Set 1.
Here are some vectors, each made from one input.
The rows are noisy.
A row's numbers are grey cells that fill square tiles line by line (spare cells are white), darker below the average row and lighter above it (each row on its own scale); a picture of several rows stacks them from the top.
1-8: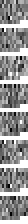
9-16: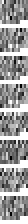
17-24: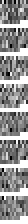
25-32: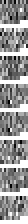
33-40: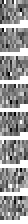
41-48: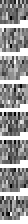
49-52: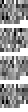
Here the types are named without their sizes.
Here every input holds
a true/false value, together with either a fixed value, or a node of a tree.
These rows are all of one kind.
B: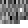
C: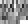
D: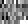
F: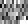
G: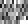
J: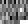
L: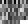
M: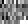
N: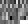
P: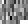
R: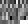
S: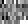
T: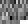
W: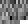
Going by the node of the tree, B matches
D, J, M and S.
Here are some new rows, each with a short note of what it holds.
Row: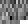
a node of a tree and a true/false value
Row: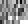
a true/false value
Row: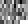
a true/false value
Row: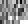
a true/false value
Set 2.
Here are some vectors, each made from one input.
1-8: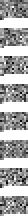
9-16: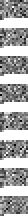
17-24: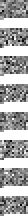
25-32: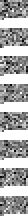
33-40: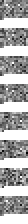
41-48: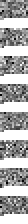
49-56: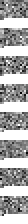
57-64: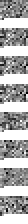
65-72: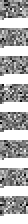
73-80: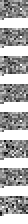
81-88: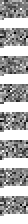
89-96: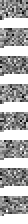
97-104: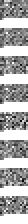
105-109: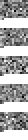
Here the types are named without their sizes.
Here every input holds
a list of points on a line.
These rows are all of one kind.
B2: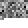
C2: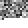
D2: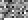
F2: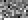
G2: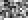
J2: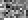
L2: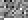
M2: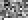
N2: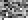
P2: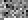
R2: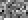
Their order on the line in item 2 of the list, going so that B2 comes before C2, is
D2, B2, C2, M2, G2, N2, F2, R2, J2, P2, L2.
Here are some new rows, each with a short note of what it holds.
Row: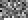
the empty list
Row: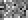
a list of one item
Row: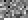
a list of two items
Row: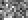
a list of one item
